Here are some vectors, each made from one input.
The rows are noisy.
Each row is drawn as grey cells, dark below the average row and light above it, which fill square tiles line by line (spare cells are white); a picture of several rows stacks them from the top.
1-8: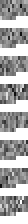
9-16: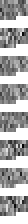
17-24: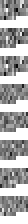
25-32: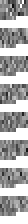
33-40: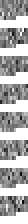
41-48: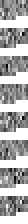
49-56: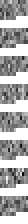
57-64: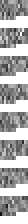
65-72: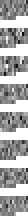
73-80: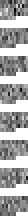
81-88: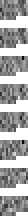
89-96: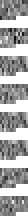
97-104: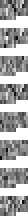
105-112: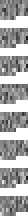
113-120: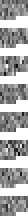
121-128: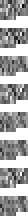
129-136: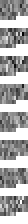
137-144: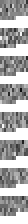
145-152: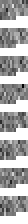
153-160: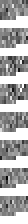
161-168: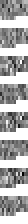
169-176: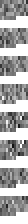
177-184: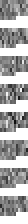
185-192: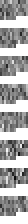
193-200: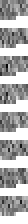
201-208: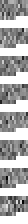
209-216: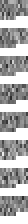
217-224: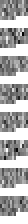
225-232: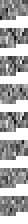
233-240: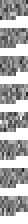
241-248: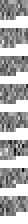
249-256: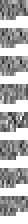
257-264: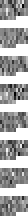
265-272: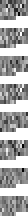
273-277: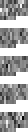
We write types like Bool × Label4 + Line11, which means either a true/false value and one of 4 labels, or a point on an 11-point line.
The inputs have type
Bool × Bool × Bool × (Tree10 + Unit) + Tree12.
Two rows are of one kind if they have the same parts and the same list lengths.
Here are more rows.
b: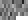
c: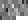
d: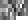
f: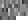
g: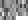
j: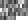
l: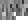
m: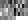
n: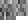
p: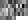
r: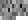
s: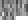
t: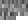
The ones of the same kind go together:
b, c, f, g, l, s, t
d, j, m, p
n, r

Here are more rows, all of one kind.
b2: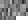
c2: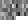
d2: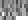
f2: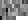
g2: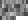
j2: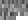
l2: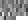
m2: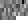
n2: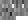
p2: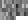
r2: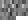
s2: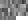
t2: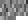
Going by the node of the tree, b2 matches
d2 and l2.
